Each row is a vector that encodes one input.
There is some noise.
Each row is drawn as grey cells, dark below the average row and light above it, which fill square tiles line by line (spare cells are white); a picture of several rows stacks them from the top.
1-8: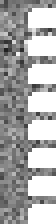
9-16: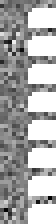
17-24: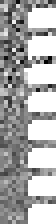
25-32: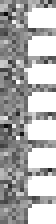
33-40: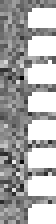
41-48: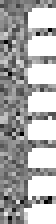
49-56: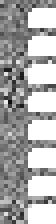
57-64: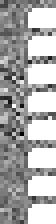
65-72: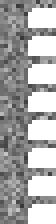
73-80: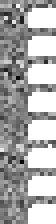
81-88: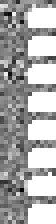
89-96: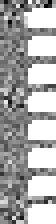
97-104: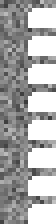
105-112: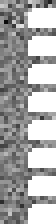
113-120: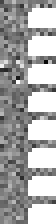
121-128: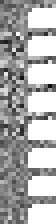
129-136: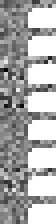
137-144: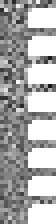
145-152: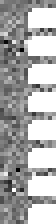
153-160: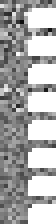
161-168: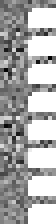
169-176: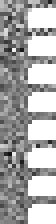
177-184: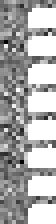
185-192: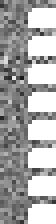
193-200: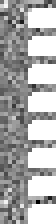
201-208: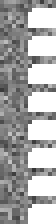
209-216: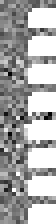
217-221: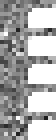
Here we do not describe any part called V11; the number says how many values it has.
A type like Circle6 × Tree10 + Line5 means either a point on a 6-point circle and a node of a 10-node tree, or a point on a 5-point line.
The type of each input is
Bool × Bool × Bool × Bool × Line7 × Line10 + Unit + V11 × V11.
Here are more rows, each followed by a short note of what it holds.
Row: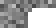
a point on a 7-point line, a point on a 10-point line and four true/false values
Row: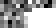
a fixed value
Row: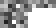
two values of V11
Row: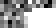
a fixed value
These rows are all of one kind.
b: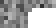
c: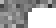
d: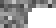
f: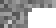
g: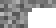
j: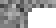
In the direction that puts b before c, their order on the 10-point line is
b, j, g, f, c, d.
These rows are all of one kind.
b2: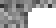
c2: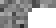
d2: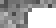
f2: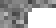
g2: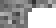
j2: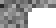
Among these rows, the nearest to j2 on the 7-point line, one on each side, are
b2 and f2.
